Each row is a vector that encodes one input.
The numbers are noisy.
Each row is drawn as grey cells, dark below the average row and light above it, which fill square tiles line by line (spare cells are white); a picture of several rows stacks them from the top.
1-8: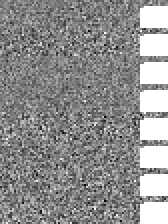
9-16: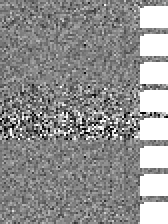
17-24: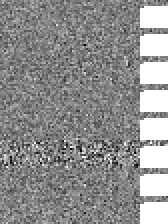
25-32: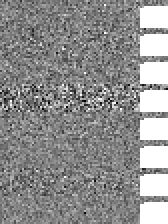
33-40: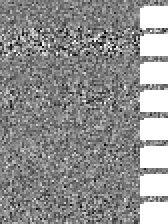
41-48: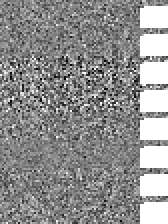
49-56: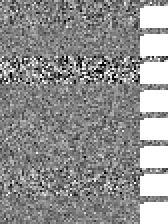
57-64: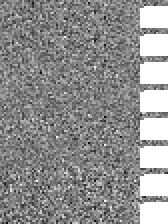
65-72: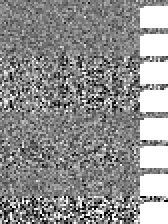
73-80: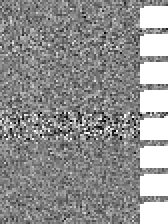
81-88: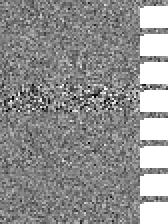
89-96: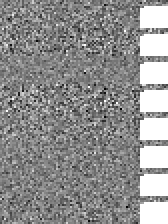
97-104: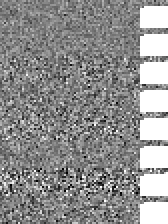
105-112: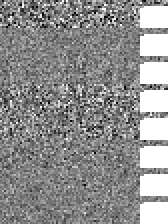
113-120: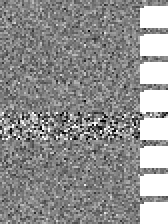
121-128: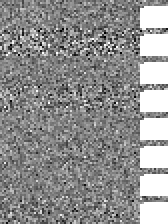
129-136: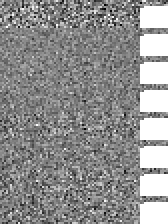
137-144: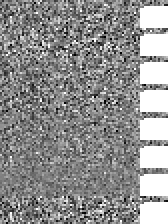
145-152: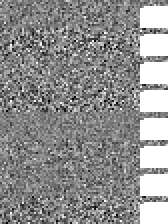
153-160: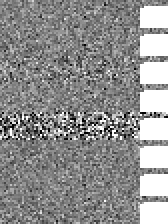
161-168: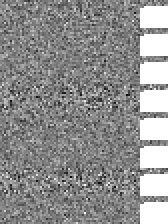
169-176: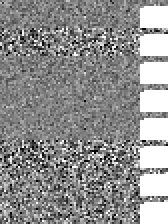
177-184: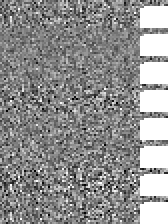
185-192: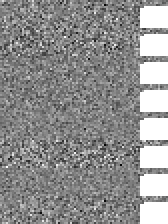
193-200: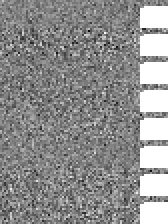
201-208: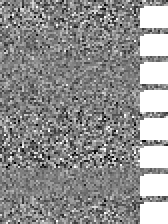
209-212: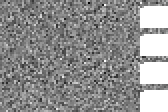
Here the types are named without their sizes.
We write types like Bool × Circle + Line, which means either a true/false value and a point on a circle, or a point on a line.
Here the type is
Bool × (Circle + Unit) + Line.
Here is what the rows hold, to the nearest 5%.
About 45% of them hold a point on a line. The rest hold a true/false value, together with either a point on a circle, or a fixed value.
